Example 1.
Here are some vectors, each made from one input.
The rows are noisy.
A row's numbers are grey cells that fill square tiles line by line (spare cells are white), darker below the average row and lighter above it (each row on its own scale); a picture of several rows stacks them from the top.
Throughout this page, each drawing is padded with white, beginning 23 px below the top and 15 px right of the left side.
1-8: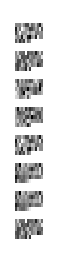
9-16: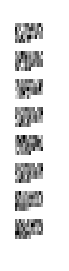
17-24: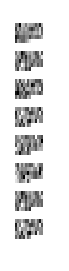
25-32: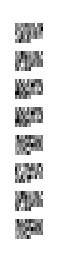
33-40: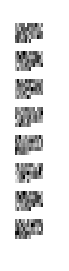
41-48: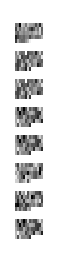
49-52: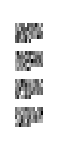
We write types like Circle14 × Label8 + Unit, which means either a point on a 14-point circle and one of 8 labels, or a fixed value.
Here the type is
Circle9.
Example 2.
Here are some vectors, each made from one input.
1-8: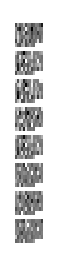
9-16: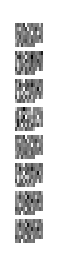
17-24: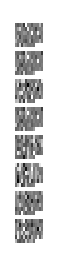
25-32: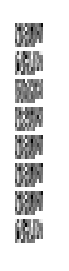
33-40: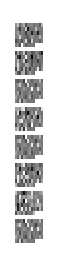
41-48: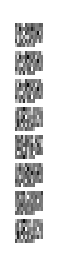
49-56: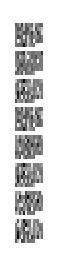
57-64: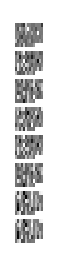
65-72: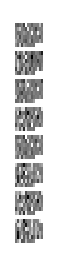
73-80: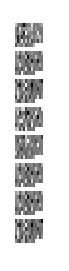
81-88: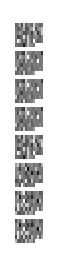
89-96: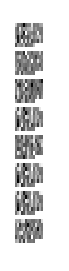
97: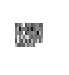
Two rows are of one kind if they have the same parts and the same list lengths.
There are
2 kinds of row.
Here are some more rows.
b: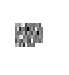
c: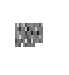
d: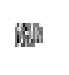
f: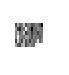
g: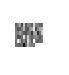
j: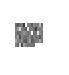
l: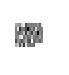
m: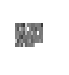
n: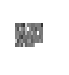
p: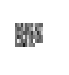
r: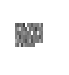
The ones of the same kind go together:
b, c, d, f, j, l, m, n, r
g, p

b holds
three true/false values.
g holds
a fixed value.
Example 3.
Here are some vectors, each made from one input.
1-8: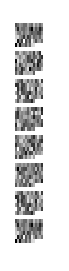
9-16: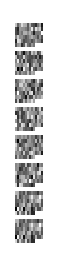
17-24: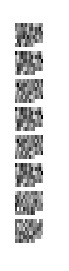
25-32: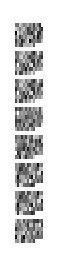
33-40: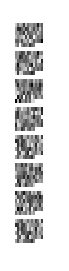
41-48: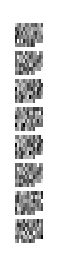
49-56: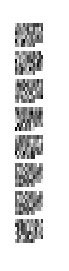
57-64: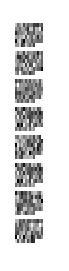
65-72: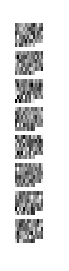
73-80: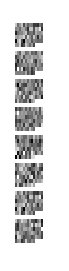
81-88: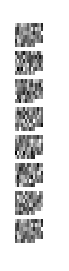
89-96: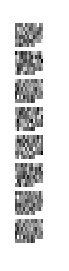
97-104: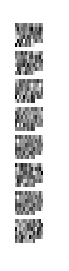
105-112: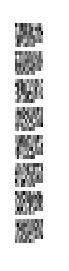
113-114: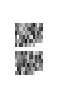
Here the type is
Bool × Bool × Bool × Bool.
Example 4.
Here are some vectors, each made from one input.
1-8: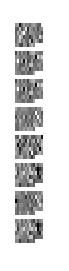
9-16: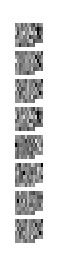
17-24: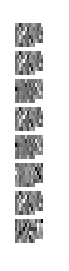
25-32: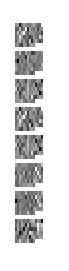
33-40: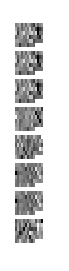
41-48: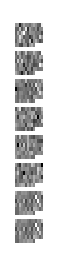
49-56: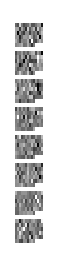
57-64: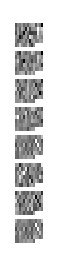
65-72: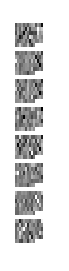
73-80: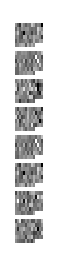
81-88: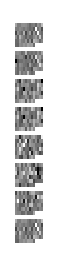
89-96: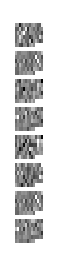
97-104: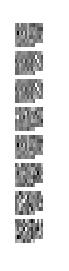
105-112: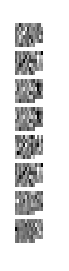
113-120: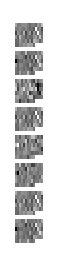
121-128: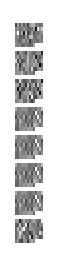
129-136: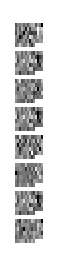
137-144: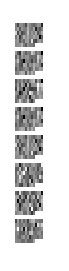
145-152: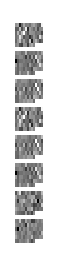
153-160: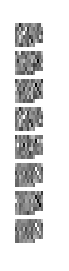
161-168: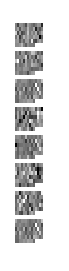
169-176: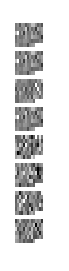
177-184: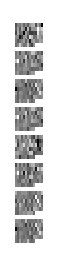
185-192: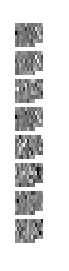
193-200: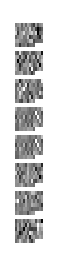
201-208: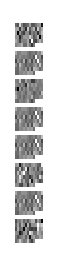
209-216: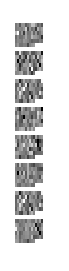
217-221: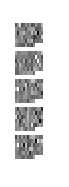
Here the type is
Bool × Bool × Bool × Bool + Unit.
